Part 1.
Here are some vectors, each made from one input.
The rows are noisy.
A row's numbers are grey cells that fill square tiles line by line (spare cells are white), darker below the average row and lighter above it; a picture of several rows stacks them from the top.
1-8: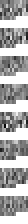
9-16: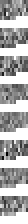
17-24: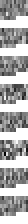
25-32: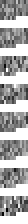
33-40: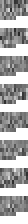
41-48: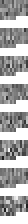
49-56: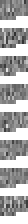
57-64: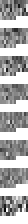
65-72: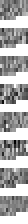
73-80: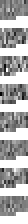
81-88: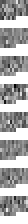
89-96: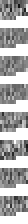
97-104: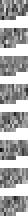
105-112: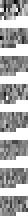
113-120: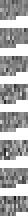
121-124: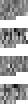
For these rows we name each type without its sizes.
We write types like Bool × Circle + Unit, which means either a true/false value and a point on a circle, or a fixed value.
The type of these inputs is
Bool × Bool × Bool + Unit.
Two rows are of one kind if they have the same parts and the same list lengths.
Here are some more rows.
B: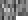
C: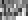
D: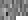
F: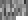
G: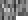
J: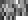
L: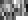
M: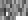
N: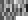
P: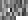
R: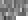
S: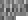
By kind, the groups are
B, G, J
C, D, F, L, M, N, P, R, S

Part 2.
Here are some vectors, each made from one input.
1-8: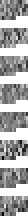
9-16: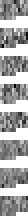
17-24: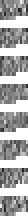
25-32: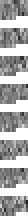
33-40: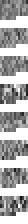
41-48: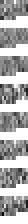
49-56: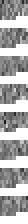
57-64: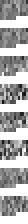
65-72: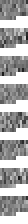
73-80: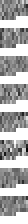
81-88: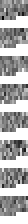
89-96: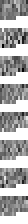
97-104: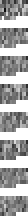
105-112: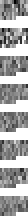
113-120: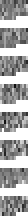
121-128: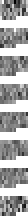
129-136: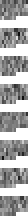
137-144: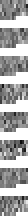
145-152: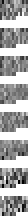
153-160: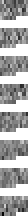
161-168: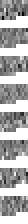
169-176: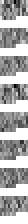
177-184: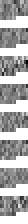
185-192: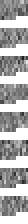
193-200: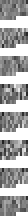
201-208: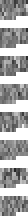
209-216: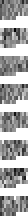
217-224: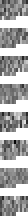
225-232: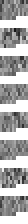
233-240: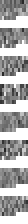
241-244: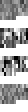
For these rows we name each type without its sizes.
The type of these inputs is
Bool × Bool × Bool.
